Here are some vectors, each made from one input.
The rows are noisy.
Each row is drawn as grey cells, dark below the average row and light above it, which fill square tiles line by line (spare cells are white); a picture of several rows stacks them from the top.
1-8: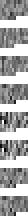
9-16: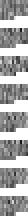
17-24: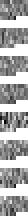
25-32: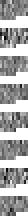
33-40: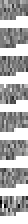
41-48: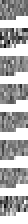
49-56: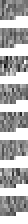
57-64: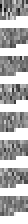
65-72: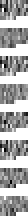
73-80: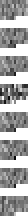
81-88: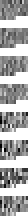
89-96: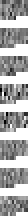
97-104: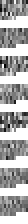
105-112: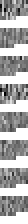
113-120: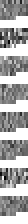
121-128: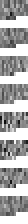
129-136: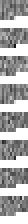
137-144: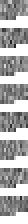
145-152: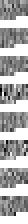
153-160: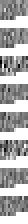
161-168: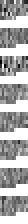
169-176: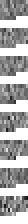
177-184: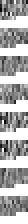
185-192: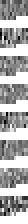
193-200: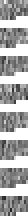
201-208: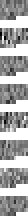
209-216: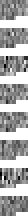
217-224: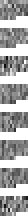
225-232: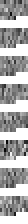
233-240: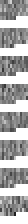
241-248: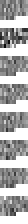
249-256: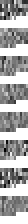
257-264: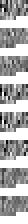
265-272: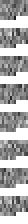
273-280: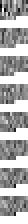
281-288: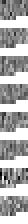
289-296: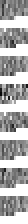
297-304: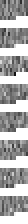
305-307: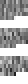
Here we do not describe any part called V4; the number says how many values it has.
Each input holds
either a true/false value and a value of V4, or a list of up to three points on a 6-point circle.
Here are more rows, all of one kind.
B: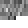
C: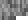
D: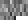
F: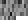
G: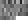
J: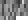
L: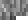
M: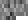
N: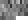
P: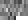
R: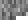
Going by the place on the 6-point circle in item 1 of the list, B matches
D and P.
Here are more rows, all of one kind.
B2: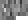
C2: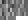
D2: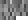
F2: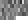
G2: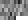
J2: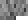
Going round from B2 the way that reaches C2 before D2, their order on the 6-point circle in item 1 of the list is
B2, F2, C2, D2, G2, J2.
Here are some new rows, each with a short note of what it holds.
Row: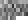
a list of one item
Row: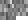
a list of two items
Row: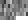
a list of two items
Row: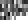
the empty list
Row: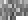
a list of one item
